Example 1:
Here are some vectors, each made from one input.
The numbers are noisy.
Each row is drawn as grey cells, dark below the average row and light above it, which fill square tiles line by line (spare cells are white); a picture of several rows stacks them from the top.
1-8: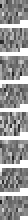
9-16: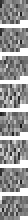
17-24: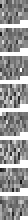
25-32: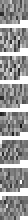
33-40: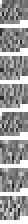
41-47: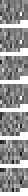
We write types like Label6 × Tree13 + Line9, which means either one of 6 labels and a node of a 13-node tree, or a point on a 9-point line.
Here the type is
Tree8 + Unit.
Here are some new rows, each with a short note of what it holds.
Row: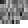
a node of an 8-node tree
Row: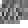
a node of an 8-node tree
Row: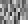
a fixed value
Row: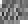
a node of an 8-node tree
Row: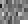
a node of an 8-node tree
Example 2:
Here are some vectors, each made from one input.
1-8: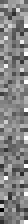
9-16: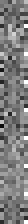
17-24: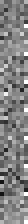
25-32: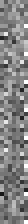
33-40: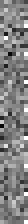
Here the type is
Line8.
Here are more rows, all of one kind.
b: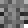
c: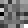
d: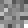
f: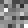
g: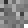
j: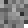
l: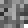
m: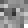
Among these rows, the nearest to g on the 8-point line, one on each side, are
j and m.
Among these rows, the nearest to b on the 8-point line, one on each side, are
c and l.
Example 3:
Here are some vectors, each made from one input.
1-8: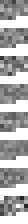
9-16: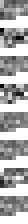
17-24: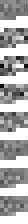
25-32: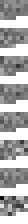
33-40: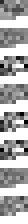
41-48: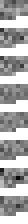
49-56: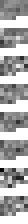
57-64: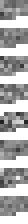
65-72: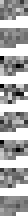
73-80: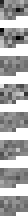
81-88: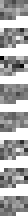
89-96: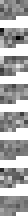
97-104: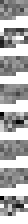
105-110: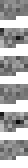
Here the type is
Line6.
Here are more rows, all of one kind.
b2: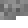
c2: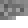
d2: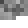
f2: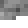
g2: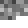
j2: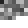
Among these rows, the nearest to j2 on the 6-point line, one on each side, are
c2 and g2.
